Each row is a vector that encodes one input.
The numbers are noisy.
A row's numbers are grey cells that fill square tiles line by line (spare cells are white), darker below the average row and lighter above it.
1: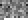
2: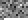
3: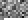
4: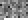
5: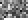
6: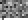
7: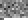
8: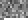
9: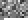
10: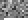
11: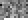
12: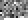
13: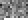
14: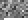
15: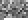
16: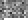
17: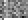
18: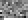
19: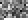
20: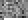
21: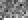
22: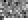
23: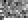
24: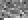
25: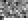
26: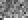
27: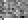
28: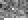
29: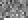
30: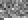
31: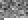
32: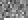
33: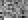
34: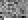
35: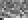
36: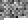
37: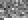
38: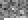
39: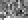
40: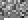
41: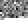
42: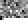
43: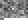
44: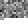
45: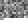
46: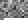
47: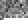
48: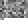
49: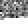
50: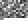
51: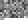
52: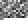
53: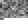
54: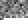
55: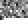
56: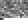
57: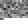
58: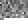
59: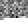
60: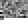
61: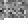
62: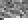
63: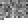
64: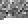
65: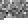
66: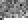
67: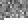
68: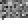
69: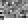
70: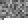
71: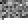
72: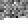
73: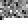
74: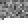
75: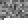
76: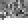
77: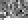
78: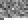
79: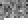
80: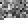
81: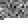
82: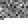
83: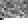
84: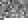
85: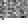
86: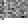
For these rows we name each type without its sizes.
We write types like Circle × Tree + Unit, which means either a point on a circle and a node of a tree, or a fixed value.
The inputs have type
Circle + Line + Tree.
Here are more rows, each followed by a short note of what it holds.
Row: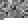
a node of a tree
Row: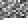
a node of a tree
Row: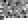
a point on a line
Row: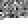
a point on a line
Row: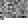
a point on a line
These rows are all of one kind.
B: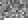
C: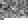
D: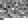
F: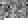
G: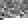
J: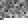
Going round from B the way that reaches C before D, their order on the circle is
B, F, C, D, G, J.
